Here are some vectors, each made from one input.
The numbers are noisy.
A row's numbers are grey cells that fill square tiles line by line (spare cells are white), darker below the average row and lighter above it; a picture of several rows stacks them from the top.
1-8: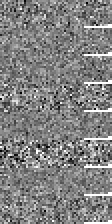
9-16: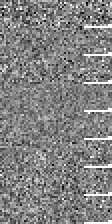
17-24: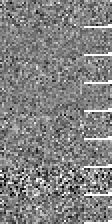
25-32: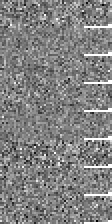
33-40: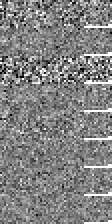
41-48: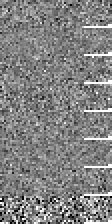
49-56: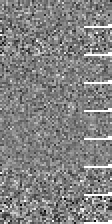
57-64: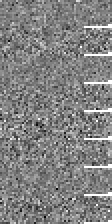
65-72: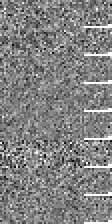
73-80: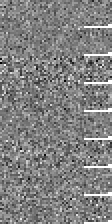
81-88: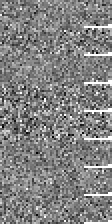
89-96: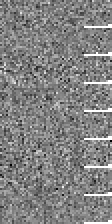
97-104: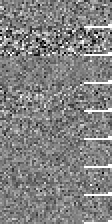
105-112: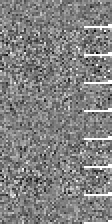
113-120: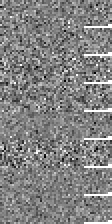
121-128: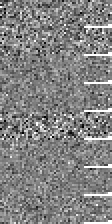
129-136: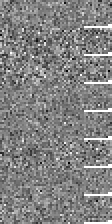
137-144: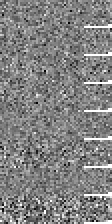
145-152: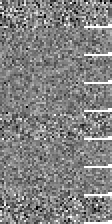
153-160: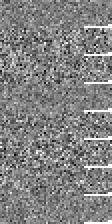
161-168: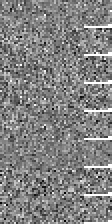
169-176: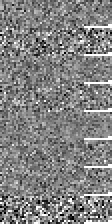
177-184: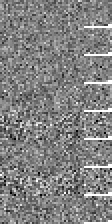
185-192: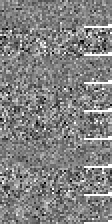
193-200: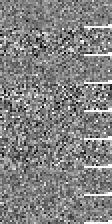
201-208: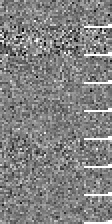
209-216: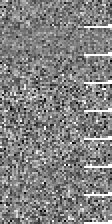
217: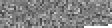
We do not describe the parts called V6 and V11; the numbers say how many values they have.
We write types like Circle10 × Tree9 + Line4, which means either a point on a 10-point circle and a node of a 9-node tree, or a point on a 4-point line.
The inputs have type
(Label10 + Line5) × V6 × V11.
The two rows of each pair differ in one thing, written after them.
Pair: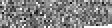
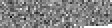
the value of V6
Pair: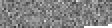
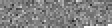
the label
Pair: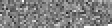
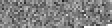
the value of V11
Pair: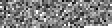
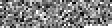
the value of V11
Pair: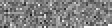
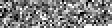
the value of V6
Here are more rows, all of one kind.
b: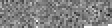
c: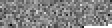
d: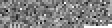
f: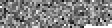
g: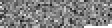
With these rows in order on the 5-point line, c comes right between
d and g.
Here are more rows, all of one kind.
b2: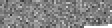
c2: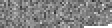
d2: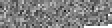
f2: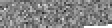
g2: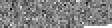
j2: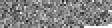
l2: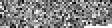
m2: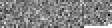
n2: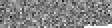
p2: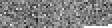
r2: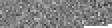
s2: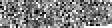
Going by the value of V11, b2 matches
c2, j2 and m2.
